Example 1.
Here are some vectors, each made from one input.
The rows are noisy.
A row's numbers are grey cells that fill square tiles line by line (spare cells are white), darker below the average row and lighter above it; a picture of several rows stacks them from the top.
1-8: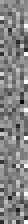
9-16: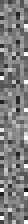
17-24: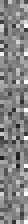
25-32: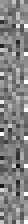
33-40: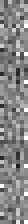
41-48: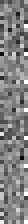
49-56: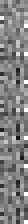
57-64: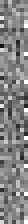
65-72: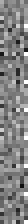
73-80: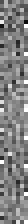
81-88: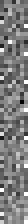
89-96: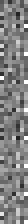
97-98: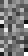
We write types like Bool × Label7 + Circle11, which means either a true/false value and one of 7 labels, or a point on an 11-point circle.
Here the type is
Bool × (Tree7 + Unit) + Tree10.
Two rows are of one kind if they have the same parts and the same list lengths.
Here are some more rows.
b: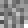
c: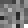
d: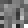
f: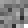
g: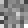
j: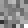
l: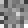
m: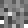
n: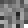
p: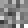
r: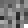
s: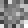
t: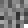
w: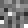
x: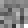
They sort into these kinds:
b, f, g, j, l, p, s, x
c, d, m, n
r, t, w

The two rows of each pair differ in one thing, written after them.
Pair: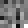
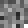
the node of the tree
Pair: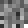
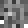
the true/false value
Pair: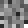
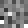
the true/false value
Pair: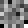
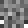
the true/false value
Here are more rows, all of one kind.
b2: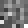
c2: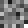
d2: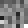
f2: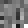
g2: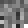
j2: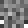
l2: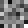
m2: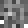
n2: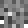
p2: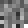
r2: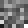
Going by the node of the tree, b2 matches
f2 and r2.
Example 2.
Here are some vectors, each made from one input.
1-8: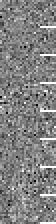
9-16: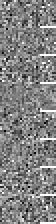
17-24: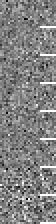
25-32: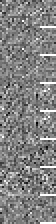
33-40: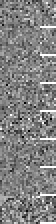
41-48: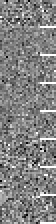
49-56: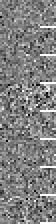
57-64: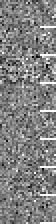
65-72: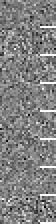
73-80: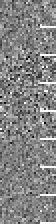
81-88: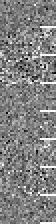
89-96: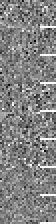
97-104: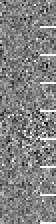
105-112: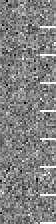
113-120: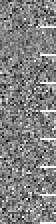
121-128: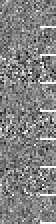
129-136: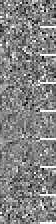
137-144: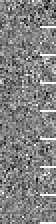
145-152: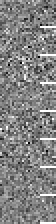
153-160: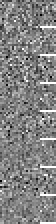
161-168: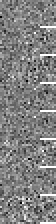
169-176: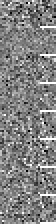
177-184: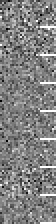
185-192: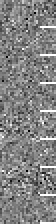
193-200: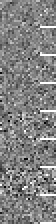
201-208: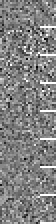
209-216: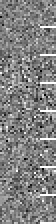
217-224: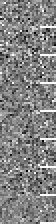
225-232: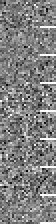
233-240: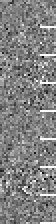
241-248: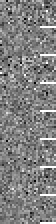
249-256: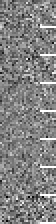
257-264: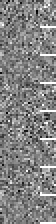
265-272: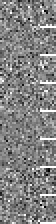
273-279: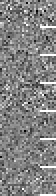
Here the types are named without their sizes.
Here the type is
Label × (Label + Line).
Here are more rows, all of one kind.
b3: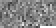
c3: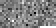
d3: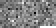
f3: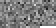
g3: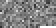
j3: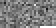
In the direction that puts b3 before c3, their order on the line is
b3, g3, f3, j3, d3, c3.
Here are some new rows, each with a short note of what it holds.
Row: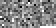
two labels
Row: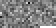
a label and a point on a line
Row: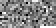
two labels
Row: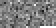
a label and a point on a line
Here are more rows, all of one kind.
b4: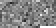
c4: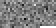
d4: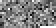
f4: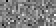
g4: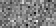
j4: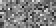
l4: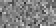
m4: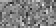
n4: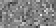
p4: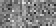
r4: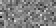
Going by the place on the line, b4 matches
j4 and r4.
